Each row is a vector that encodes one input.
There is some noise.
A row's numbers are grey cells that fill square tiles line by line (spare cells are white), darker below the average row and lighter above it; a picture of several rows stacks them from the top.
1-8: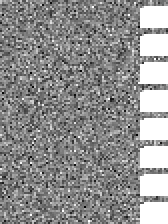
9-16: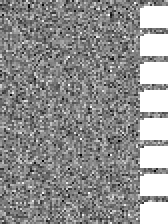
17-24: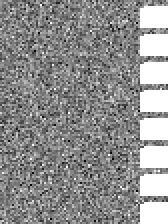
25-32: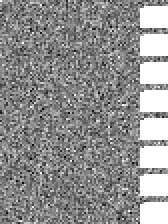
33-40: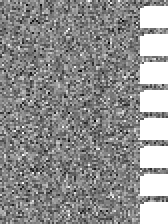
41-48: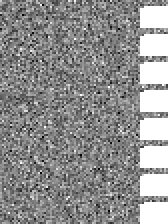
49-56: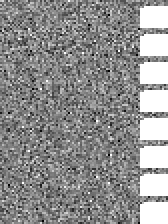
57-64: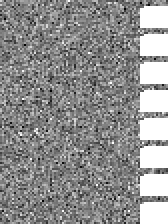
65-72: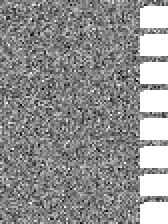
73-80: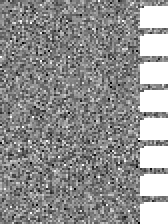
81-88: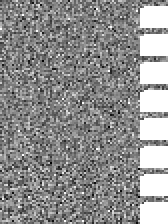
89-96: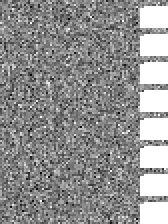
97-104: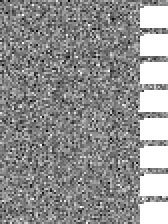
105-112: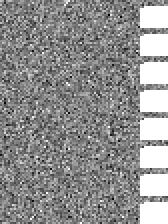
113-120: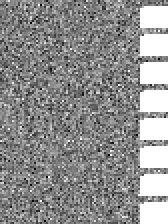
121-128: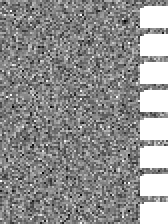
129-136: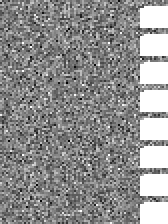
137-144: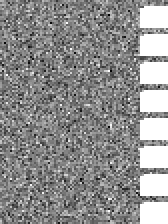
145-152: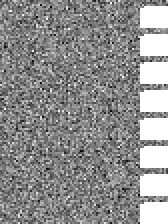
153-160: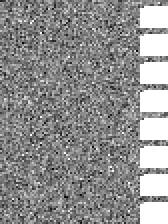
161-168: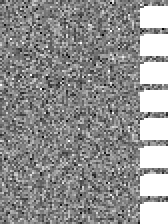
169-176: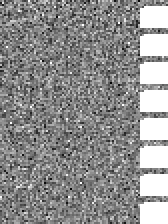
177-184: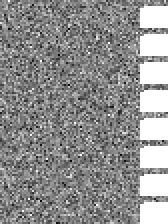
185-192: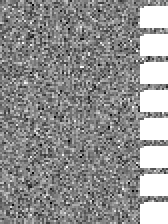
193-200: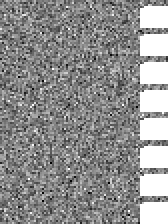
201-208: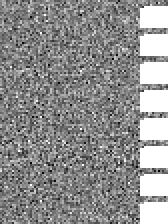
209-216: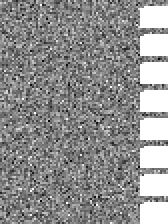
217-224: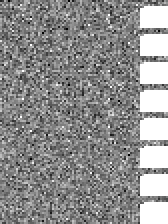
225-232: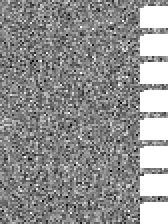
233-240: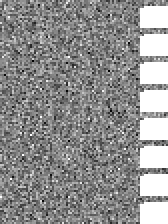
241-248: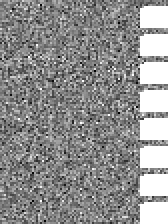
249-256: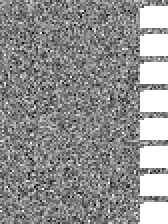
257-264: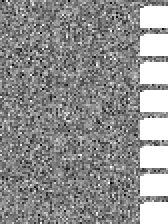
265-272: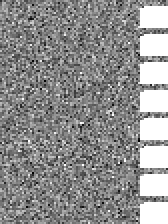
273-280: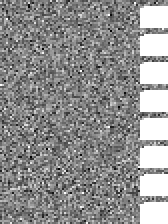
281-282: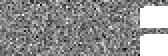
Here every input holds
a list of up to three points on an 8-point line.
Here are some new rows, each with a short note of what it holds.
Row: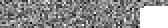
the empty list
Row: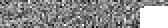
the empty list
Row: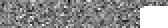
a list of two items
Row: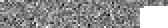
a list of three items
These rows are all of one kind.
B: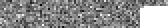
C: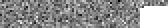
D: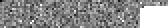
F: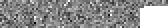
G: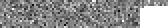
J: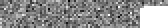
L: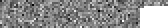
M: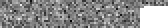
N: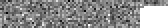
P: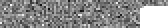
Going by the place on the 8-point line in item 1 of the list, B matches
J, N and P.
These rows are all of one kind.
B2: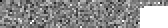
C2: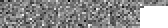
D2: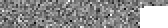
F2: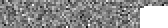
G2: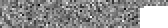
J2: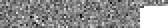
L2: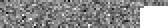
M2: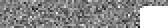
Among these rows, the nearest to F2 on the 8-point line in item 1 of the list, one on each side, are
L2 and M2.
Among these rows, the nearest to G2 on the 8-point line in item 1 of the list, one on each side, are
B2 and D2.
